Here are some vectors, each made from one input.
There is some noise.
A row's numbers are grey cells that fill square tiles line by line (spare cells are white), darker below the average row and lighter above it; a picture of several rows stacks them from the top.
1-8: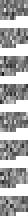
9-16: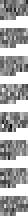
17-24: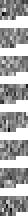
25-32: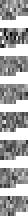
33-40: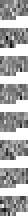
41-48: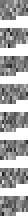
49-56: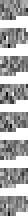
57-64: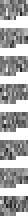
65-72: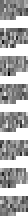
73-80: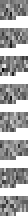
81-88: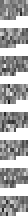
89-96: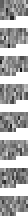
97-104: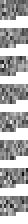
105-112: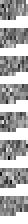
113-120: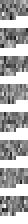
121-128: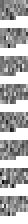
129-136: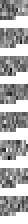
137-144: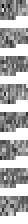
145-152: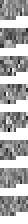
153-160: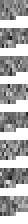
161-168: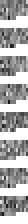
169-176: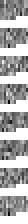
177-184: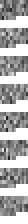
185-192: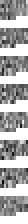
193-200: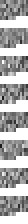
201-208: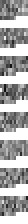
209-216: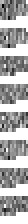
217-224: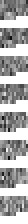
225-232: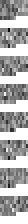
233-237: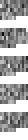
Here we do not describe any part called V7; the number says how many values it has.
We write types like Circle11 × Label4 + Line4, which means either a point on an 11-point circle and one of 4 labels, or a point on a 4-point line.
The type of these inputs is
Bool × V7 + Tree10 + Unit.
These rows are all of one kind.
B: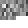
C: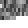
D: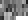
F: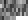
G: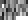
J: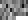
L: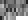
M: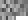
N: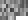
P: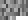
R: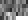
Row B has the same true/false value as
J, M, N and P.
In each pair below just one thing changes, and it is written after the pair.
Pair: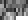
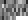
the value of V7
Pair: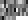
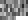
the true/false value
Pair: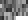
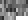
the value of V7
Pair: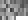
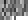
the true/false value
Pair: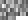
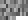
the value of V7
